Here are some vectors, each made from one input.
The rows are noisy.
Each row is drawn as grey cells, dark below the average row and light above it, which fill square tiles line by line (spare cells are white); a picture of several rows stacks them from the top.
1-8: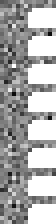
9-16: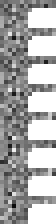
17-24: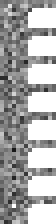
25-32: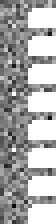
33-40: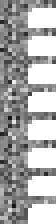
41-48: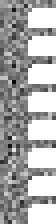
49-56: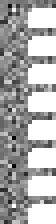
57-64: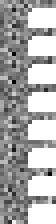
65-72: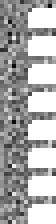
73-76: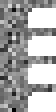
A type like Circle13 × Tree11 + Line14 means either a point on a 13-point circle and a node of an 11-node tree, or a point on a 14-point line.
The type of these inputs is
Bool × Tree7.
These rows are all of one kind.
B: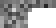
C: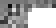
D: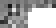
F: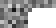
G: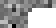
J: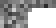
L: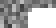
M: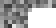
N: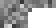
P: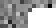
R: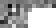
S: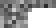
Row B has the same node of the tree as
G, J and S.
